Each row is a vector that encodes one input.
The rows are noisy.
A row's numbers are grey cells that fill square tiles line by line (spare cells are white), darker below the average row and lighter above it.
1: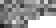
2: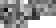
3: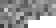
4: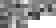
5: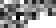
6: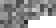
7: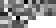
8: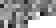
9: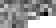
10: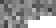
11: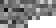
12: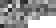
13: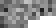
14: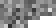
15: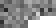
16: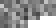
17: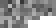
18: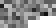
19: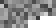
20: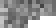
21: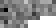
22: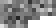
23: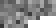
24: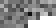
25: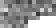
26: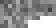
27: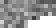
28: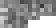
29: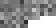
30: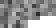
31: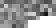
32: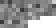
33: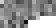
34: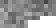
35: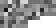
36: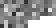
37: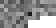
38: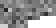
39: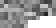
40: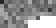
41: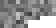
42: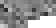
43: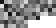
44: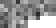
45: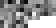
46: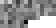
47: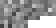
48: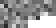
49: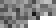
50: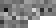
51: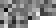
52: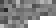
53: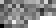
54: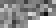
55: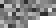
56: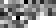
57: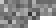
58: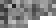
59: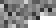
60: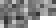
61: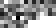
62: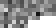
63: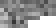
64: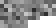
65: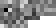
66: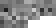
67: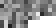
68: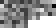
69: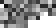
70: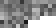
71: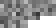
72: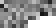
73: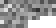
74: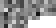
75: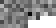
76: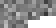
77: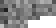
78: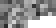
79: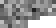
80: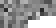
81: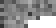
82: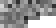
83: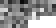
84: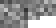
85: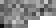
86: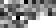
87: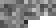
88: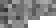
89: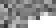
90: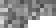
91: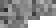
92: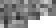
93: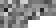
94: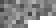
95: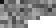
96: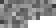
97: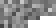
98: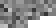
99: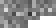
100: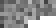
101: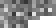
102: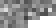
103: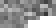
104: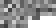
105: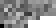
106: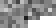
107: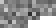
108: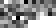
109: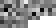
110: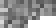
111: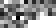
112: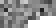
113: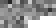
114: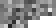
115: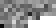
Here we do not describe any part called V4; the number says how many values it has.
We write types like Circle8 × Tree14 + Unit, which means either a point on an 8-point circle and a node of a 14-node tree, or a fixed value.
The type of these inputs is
List2(Label5 × V4).
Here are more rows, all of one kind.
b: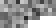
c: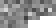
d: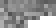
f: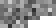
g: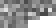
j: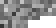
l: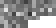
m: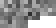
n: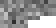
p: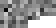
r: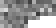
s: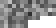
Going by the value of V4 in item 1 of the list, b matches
c, f, g and j.
